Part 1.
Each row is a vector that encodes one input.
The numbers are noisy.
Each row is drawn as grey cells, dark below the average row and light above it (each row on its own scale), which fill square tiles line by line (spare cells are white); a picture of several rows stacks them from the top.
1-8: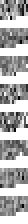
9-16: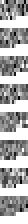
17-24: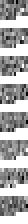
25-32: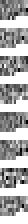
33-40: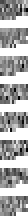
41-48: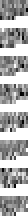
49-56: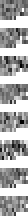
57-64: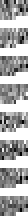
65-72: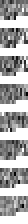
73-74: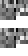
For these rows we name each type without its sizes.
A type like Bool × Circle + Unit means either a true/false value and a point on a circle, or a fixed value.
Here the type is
Bool × Bool × Bool × Bool + Unit.
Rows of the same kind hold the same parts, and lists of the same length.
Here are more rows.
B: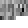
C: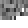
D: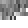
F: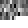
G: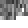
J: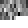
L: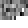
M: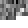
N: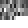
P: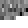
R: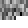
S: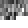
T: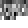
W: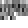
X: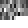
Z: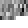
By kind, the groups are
B, C, D, G, L, M, P, R, S, T, W, Z
F, J, N, X

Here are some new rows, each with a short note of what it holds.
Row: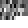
a fixed value
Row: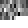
a fixed value
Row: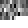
a fixed value
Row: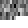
a fixed value
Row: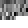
four true/false values
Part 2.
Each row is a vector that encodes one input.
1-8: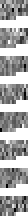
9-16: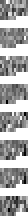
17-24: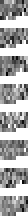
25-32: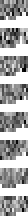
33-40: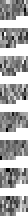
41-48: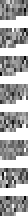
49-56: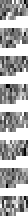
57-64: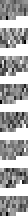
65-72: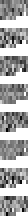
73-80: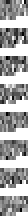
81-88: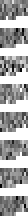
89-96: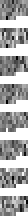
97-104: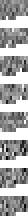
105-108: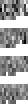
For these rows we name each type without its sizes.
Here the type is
Bool × Bool × Bool × Bool + Unit.
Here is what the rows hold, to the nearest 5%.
About 5% of them hold a fixed value. The rest hold four true/false values.
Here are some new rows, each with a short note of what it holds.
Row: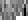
four true/false values
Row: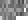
a fixed value
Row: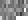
a fixed value
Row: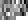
four true/false values
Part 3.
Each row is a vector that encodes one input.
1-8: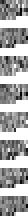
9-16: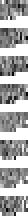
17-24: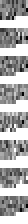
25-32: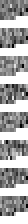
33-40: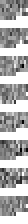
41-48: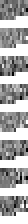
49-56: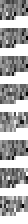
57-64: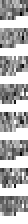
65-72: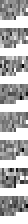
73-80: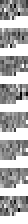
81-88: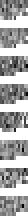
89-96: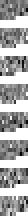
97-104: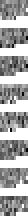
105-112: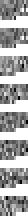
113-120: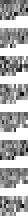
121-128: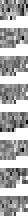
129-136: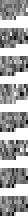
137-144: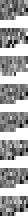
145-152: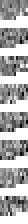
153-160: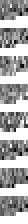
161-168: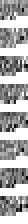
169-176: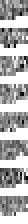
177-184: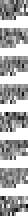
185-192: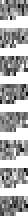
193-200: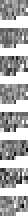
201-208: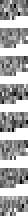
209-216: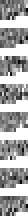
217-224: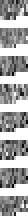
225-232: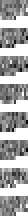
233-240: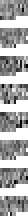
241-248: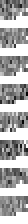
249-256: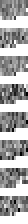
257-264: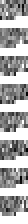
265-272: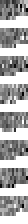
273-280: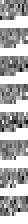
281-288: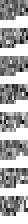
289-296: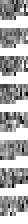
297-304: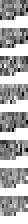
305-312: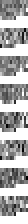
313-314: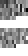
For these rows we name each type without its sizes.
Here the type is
Bool × Bool × Bool × Bool + Unit.
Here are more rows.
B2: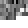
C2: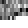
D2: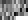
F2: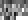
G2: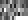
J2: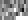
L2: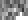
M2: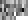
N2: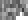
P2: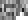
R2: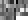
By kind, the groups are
B2, C2, D2, F2, J2, L2, M2, N2, P2, R2
G2

